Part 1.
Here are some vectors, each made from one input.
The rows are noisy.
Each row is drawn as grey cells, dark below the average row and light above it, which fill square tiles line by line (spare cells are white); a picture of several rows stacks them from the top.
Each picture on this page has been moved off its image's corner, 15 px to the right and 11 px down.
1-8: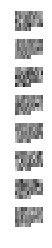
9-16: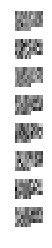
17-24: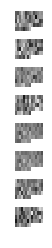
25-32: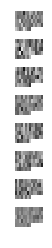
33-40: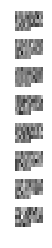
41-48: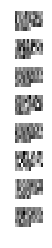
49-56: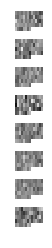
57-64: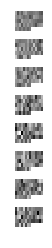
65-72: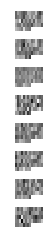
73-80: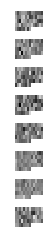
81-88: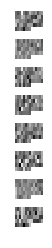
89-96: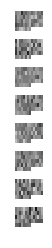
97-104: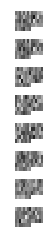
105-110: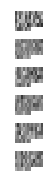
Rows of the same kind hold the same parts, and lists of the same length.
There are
2 kinds of row.
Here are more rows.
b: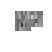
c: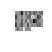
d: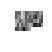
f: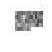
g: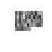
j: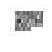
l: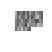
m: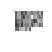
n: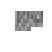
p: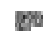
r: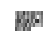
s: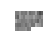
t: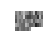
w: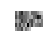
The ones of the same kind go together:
b, c, f, j, l, m, n, r, s
d, g, p, t, w

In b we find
a point on a 6-point line and three true/false values.
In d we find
a point on an 11-point line.
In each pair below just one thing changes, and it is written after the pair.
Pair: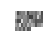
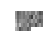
one of the three true/false values
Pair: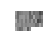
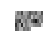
one of the three true/false values
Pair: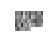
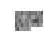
one of the three true/false values
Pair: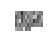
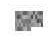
the place on the 6-point line
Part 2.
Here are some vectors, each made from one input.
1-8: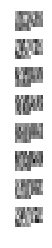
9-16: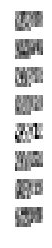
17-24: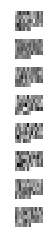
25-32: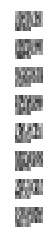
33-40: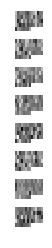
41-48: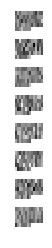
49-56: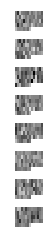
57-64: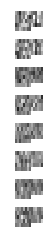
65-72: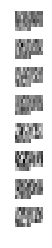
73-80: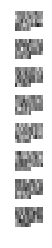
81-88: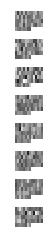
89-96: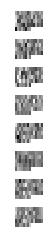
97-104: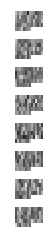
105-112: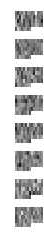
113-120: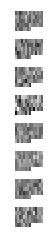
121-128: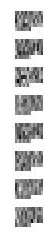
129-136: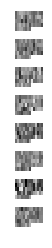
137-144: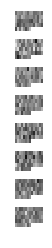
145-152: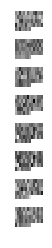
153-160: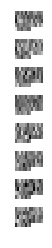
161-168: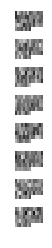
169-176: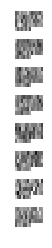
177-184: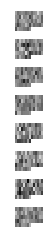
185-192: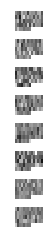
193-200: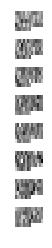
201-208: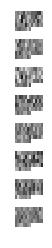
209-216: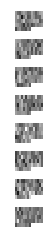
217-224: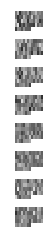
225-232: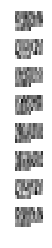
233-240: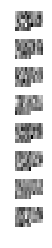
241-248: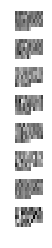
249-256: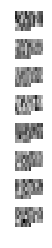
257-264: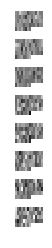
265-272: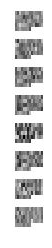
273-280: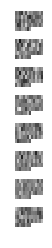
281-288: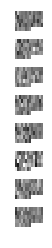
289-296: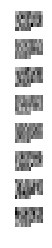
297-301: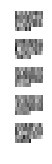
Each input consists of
a point on an 11-point circle, together with either a point on an 11-point circle, or a point on a 16-point circle.
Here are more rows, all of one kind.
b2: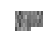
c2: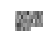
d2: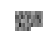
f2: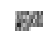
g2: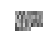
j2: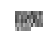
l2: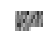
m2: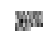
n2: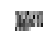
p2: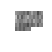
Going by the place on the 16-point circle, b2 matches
c2, f2, l2 and p2.
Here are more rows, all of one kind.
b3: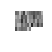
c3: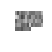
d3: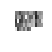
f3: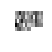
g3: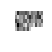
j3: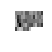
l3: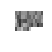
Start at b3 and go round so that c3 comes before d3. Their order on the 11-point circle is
b3, c3, g3, d3, l3, j3, f3.
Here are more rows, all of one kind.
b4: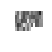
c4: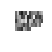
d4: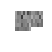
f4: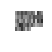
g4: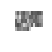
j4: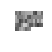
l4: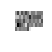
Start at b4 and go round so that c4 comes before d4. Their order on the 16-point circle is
b4, j4, l4, c4, d4, g4, f4.
